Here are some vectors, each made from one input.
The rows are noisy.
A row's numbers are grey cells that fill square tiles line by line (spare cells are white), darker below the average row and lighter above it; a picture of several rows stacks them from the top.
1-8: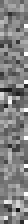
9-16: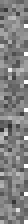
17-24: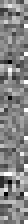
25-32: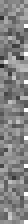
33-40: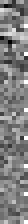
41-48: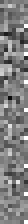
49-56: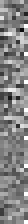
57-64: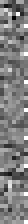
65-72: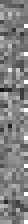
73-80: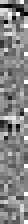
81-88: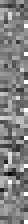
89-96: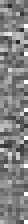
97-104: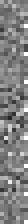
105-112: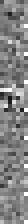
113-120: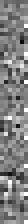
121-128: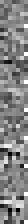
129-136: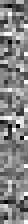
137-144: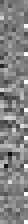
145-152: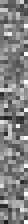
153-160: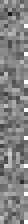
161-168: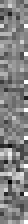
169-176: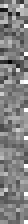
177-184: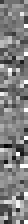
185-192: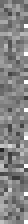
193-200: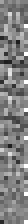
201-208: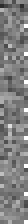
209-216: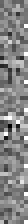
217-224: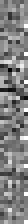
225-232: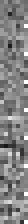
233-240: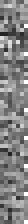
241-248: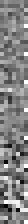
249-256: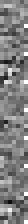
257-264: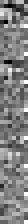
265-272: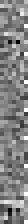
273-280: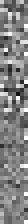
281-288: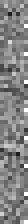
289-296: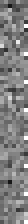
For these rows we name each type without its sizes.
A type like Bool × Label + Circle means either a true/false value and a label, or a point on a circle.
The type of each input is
(Bool × Bool × Bool × Bool + Label) × Tree.
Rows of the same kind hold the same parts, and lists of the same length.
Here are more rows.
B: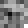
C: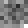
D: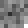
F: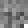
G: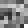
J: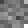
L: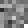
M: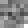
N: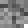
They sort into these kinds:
B, C, D, F, G, M, N
J, L

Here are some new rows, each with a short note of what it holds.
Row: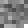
a node of a tree and four true/false values
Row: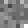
a label and a node of a tree
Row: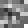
a node of a tree and four true/false values
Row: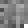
a node of a tree and four true/false values
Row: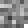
a node of a tree and four true/false values
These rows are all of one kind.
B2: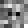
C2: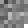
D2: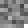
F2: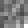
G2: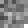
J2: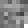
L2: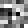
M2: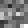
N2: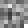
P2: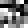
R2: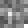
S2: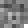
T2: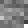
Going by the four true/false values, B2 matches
F2, J2 and P2.
